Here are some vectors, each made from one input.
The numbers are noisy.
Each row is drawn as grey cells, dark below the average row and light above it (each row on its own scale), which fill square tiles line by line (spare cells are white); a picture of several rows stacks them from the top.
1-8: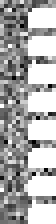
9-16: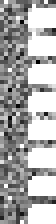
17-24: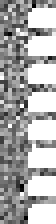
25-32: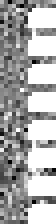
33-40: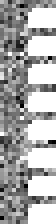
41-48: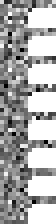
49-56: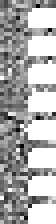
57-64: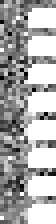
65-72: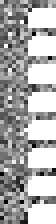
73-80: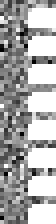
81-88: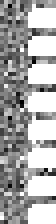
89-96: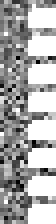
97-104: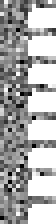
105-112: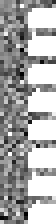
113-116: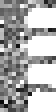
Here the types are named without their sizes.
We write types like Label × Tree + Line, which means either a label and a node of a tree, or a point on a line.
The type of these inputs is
(Bool × Bool × Bool + Tree) × Tree.
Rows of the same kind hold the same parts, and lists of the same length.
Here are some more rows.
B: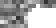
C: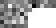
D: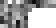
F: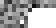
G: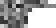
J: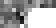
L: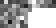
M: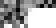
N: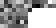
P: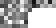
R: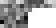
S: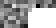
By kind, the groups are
B, J, L, M, S
C, D, F, G, N, P, R

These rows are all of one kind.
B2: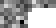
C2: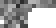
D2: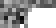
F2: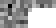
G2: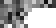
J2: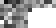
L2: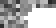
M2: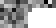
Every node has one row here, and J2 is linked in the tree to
L2.
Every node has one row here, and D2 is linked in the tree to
G2.
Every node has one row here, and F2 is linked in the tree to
B2 and C2.
